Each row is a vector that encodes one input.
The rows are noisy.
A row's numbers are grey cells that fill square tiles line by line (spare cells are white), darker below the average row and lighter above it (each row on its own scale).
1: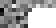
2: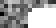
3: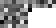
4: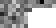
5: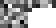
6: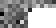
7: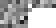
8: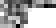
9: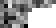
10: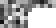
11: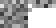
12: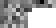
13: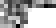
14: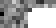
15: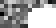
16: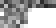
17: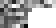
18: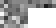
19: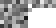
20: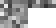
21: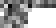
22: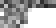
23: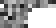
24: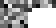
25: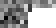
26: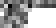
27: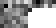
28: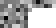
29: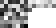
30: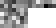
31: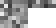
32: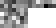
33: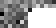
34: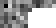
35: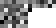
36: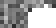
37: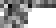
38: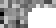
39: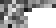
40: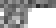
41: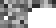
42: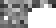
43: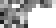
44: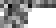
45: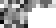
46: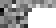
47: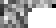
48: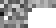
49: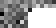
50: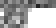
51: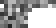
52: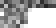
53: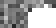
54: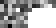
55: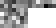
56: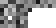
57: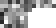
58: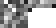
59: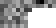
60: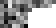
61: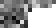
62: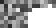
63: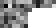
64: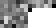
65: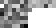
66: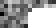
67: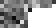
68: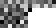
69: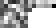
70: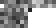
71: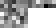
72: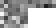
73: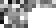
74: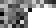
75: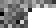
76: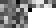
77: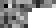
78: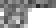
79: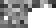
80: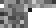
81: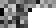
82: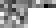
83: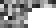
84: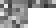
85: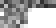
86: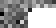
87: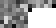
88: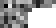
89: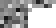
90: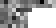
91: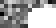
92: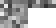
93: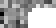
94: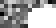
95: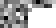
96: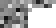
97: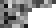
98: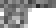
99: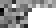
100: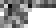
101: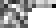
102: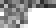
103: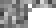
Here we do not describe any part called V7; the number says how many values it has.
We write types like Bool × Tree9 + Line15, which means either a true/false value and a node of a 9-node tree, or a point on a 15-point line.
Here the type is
List2(Line6) × V7.
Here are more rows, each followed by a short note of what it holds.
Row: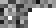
a value of V7, together with a list of one item
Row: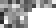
a value of V7, together with a list of two items
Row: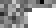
a value of V7, together with a list of two items
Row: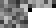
a value of V7, together with a list of two items
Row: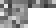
a value of V7, together with the empty list
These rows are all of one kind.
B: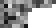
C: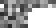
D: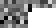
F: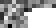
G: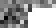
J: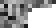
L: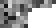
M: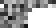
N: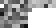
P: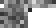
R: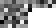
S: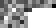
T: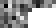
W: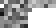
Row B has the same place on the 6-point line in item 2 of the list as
M, P and W.
